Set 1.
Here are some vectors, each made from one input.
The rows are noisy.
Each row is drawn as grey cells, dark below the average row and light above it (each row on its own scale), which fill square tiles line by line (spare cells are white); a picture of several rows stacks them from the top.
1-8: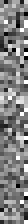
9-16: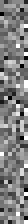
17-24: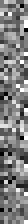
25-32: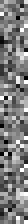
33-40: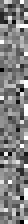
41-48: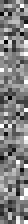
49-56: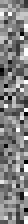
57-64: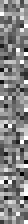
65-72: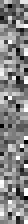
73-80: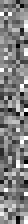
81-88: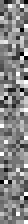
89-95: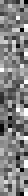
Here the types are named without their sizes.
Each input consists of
a point on a line and a true/false value.
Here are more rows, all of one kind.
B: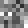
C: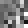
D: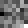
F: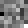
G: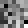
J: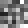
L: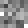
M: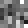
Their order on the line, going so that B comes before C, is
J, F, D, B, M, C, L, G.
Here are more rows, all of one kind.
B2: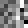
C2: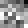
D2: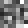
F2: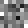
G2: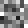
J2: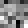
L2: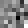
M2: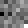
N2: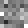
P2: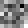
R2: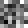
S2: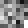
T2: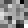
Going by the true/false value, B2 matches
D2, M2 and R2.
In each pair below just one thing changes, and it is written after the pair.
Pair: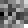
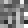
the place on the line
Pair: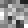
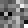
the true/false value
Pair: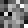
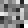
the true/false value
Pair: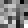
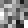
the place on the line
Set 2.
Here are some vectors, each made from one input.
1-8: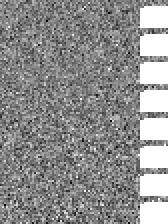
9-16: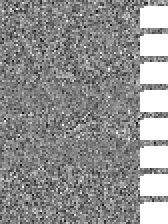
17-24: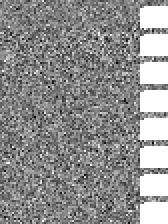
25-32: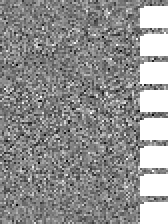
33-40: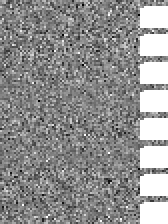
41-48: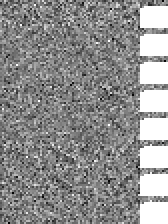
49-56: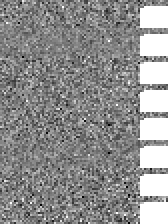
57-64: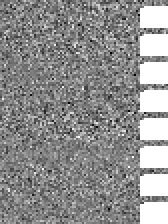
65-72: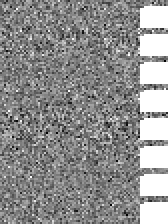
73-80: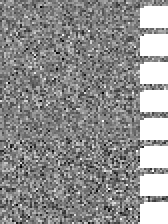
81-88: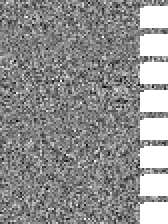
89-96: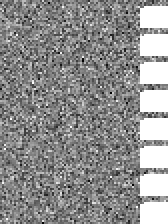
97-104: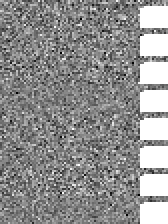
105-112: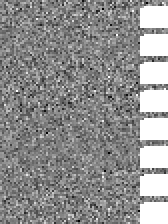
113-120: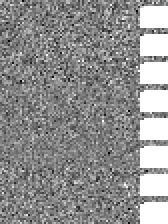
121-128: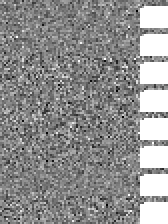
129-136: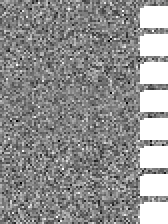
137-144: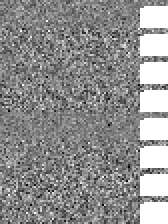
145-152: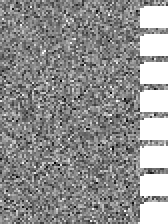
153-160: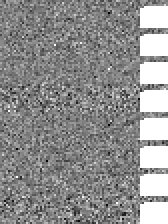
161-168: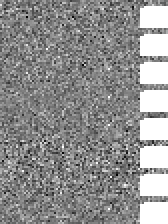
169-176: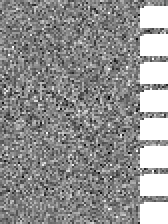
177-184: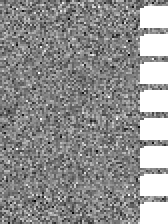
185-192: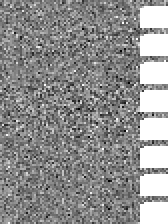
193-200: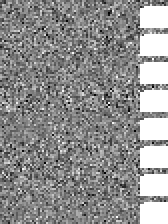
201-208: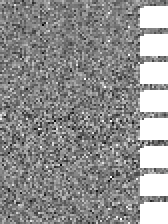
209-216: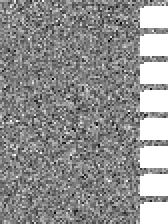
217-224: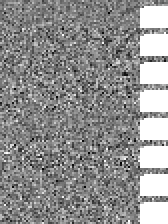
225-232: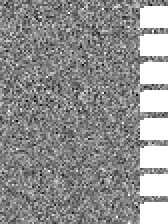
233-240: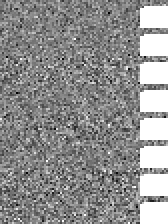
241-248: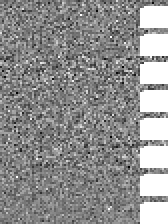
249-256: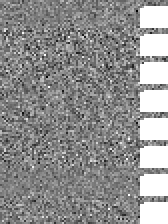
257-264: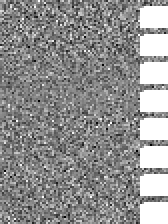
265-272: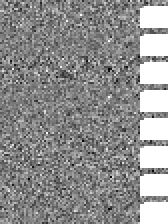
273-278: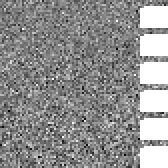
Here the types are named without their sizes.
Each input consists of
either a fixed value, or a node of a tree and four true/false values.
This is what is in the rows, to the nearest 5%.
A few of them hold a fixed value. The rest hold a node of a tree and four true/false values.
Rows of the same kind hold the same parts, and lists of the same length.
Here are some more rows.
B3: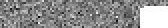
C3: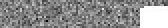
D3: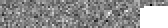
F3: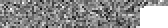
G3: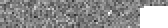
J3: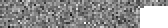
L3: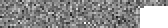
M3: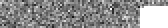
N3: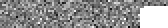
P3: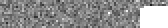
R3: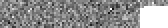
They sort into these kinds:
B3, C3, D3, F3, G3, M3, N3, P3, R3
J3, L3

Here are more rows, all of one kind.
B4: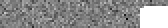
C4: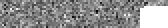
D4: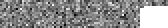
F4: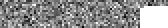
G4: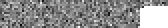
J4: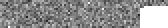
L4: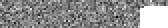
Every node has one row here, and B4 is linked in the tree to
D4.
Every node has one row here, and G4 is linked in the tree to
F4 and L4.
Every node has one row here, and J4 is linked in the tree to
C4 and F4.
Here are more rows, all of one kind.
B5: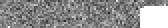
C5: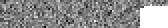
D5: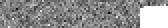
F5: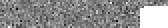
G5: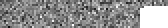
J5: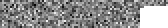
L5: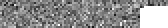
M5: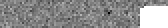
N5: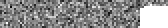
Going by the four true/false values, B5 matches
C5, F5 and N5.
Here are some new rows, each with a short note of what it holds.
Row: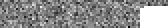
a node of a tree and four true/false values
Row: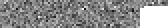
a node of a tree and four true/false values
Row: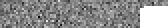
a node of a tree and four true/false values
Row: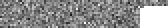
a fixed value
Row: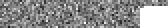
a fixed value
